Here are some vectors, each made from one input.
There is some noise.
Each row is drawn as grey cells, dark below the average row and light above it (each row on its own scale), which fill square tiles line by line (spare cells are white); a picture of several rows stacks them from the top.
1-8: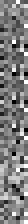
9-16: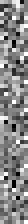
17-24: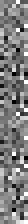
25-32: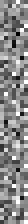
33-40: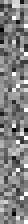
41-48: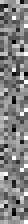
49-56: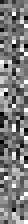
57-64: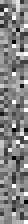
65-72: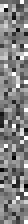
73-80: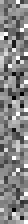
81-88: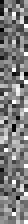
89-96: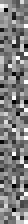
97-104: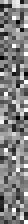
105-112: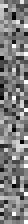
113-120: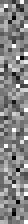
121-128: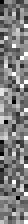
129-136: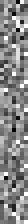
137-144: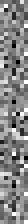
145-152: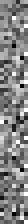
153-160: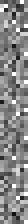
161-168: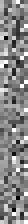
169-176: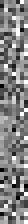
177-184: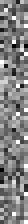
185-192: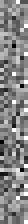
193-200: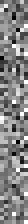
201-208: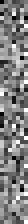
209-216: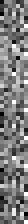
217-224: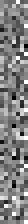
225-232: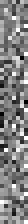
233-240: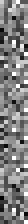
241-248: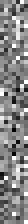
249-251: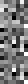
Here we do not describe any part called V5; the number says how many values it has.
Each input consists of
a point on a 13-point line and a true/false value, together with a list of up to two values of V5.
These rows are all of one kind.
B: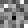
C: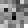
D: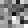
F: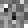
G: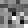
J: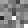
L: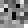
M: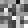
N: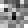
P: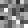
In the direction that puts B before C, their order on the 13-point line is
D, G, J, P, B, M, N, C, F, L.
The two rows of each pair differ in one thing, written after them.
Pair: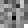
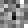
the value of V5 in item 2 of the list
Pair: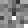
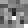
the value of V5 in item 1 of the list
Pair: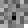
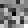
the true/false value
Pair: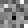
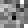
the value of V5 in item 1 of the list
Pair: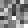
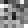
the true/false value
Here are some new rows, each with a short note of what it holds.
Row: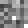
a point on a 13-point line and a true/false value, together with a list of one item
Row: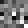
a point on a 13-point line and a true/false value, together with the empty list
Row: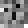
a point on a 13-point line and a true/false value, together with a list of two items
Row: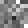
a point on a 13-point line and a true/false value, together with a list of one item
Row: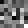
a point on a 13-point line and a true/false value, together with the empty list
